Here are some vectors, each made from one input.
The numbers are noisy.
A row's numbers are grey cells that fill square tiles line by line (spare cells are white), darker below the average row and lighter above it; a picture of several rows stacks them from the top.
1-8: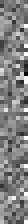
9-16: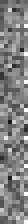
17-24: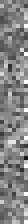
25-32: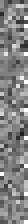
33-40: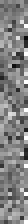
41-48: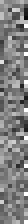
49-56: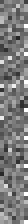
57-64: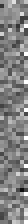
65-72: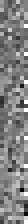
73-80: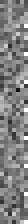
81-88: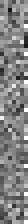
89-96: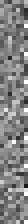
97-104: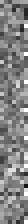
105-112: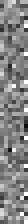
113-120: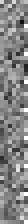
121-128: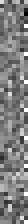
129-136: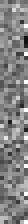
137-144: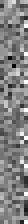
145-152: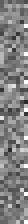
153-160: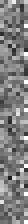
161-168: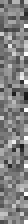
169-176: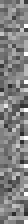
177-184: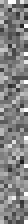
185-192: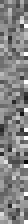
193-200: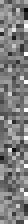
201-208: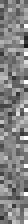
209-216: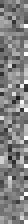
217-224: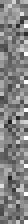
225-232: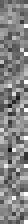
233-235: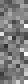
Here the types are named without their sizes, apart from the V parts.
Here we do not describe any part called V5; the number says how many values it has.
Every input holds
either a true/false value and a value of V5, or a list of points on a circle.
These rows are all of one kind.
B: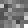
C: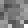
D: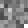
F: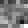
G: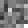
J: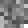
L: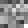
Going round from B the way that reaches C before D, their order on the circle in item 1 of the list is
B, G, L, F, J, C, D.
